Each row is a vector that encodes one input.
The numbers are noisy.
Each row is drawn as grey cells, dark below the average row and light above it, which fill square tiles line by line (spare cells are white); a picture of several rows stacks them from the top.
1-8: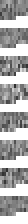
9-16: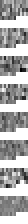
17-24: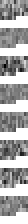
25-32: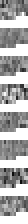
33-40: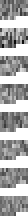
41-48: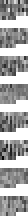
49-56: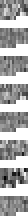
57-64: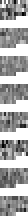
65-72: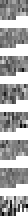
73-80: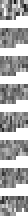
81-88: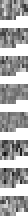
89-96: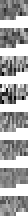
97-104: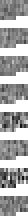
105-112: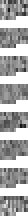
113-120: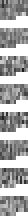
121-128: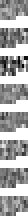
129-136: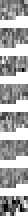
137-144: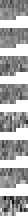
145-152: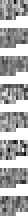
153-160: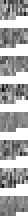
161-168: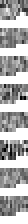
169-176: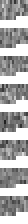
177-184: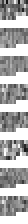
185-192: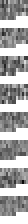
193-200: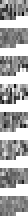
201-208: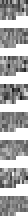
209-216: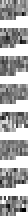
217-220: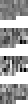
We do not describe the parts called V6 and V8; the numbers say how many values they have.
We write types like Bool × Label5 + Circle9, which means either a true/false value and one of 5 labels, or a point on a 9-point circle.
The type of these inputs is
Bool × Line7 × Line7 + (Tree9 + V8) × V6.
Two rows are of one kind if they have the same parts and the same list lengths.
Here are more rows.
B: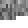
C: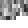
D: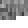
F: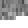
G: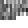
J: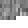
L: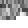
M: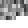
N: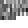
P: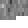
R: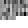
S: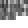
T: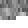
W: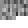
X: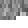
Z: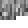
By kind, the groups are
B, F, G, M, N, S
C, D, J, L, P, T, X, Z
R, W

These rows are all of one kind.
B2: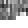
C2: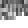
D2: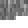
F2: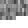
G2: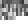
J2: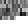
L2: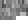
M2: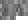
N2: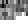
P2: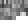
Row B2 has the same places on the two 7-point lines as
C2 and J2.
